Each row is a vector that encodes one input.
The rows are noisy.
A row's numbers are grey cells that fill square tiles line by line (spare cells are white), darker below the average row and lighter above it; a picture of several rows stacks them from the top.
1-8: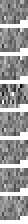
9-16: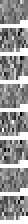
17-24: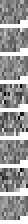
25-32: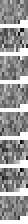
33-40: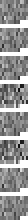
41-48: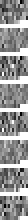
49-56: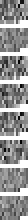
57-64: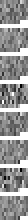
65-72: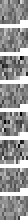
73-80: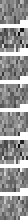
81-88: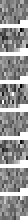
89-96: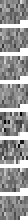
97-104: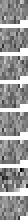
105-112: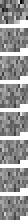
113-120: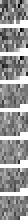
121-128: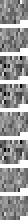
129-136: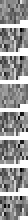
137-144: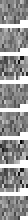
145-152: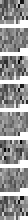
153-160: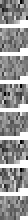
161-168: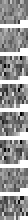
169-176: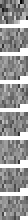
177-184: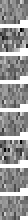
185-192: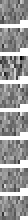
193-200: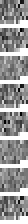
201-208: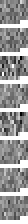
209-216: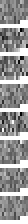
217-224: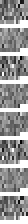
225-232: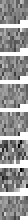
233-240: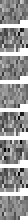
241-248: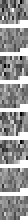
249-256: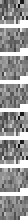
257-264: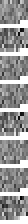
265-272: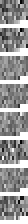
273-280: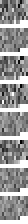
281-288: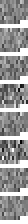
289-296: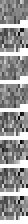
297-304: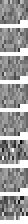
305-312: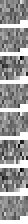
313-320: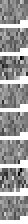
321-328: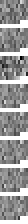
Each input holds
either a point on a 6-point circle, or a point on each of two 4-point lines.
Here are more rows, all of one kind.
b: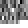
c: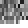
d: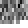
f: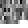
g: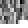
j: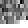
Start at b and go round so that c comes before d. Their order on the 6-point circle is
b, g, f, j, c, d.
